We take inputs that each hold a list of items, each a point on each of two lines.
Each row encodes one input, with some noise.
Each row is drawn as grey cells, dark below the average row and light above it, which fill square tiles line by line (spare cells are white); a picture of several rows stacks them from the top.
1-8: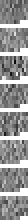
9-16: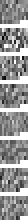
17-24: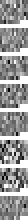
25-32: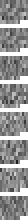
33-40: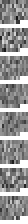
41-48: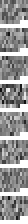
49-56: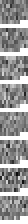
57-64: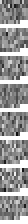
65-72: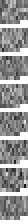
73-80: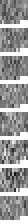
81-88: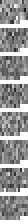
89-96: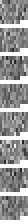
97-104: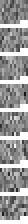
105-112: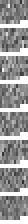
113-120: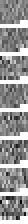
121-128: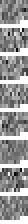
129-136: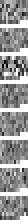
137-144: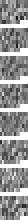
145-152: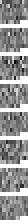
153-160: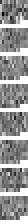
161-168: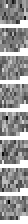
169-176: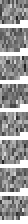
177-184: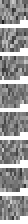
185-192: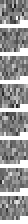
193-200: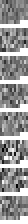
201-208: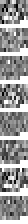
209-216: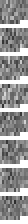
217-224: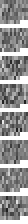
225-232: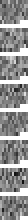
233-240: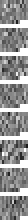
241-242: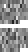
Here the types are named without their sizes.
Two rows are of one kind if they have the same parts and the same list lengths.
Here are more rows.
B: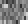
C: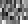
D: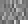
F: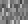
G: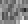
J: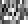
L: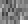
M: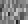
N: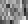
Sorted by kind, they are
B, C, F, G, L
D, M, N
J

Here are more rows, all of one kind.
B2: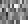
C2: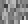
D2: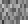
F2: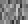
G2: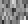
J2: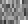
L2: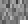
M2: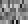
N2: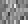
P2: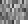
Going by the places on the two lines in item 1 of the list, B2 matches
D2, G2 and L2.
